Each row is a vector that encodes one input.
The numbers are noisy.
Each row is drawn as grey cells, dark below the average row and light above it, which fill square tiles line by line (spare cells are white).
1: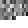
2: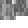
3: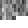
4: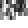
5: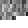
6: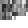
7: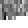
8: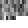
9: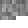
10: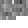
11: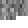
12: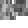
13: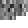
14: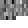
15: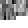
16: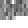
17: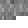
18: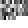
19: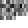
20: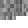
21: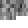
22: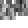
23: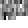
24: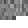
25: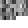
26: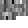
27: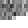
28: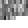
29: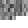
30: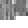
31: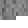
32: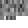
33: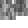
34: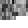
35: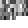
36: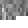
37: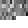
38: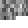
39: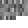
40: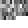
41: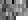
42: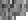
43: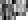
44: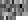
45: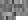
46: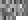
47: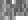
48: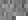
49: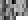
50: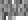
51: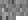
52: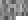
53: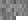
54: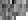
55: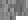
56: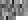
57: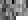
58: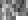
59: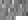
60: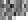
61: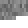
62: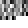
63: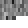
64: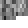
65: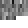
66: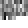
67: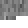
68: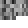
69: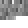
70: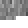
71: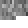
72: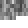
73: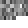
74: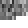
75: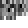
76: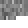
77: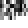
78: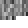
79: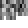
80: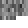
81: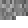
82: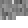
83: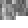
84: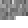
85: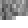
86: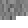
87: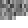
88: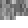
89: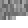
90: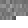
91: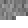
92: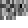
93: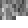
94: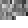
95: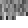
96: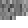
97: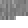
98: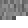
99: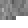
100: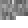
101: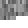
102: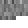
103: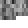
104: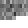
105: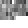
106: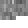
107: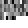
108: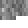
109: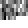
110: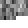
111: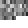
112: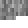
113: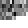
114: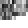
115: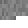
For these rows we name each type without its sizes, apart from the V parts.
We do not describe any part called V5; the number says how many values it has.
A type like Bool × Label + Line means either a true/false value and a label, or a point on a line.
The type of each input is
(Bool × Bool × Bool + V5) × Line.
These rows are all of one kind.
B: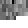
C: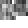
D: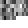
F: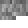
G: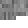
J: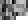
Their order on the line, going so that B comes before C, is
F, G, B, C, J, D.
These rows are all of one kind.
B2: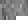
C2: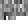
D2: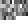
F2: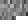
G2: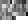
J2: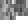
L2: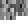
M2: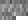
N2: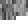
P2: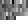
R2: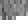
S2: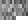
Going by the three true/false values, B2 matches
G2, M2, N2 and P2.
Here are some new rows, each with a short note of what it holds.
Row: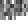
a point on a line and three true/false values
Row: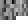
a point on a line and three true/false values
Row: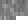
a point on a line and three true/false values
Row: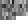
a point on a line and a value of V5
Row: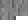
a point on a line and three true/false values
